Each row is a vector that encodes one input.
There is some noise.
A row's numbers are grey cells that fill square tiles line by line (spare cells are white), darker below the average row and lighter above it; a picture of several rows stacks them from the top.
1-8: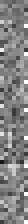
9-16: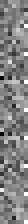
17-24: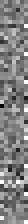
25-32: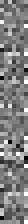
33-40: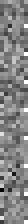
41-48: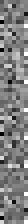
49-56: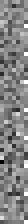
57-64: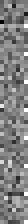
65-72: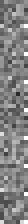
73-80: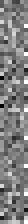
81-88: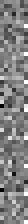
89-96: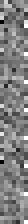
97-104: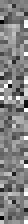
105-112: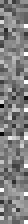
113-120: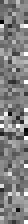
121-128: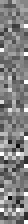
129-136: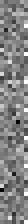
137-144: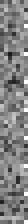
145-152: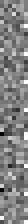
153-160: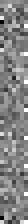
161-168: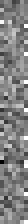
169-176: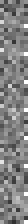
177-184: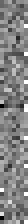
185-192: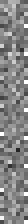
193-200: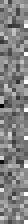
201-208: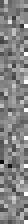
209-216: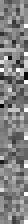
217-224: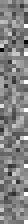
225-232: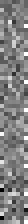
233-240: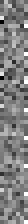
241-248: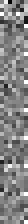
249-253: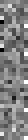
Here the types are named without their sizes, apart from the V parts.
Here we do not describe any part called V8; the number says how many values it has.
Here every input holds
a true/false value, together with a list of items, each either a point on a line, or a value of V8.
